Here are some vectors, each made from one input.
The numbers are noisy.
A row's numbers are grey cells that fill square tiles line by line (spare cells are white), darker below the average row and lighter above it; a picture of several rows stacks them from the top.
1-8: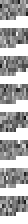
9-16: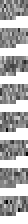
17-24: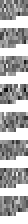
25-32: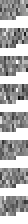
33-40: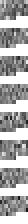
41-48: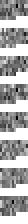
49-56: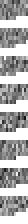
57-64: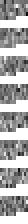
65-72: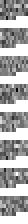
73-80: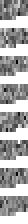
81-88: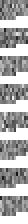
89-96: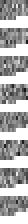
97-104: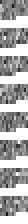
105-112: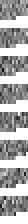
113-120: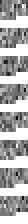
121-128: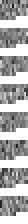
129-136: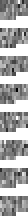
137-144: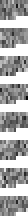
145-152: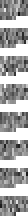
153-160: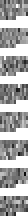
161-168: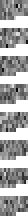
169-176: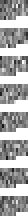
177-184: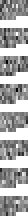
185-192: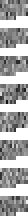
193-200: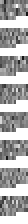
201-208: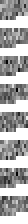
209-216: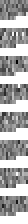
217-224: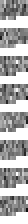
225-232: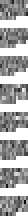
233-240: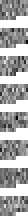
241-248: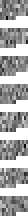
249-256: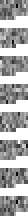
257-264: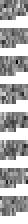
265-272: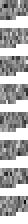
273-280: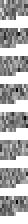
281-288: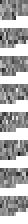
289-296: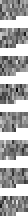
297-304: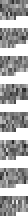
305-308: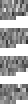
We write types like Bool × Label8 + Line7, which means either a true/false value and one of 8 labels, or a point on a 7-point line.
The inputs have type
(Bool × Line6 + List2(Line7)) × Label10 + Tree10 × Tree10.
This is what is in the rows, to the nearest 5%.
About 85% of them hold one of 10 labels, together with either a point on a 6-point line and a true/false value, or a list of up to two points on a 7-point line. The rest hold a node of each of two 10-node trees.
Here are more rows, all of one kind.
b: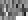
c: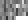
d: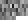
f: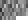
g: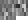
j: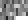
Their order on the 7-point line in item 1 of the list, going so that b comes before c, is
b, g, d, f, c, j.
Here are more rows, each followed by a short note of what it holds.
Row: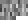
one of 10 labels, together with the empty list
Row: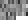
one of 10 labels, together with the empty list
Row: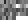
one of 10 labels, together with a list of one item
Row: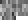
one of 10 labels, together with the empty list
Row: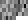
one of 10 labels, a point on a 6-point line and a true/false value
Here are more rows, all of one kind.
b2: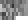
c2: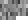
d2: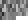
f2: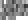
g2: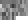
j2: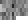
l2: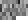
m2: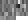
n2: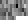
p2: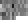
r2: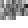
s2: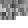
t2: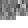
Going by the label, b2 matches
g2, j2, p2 and s2.
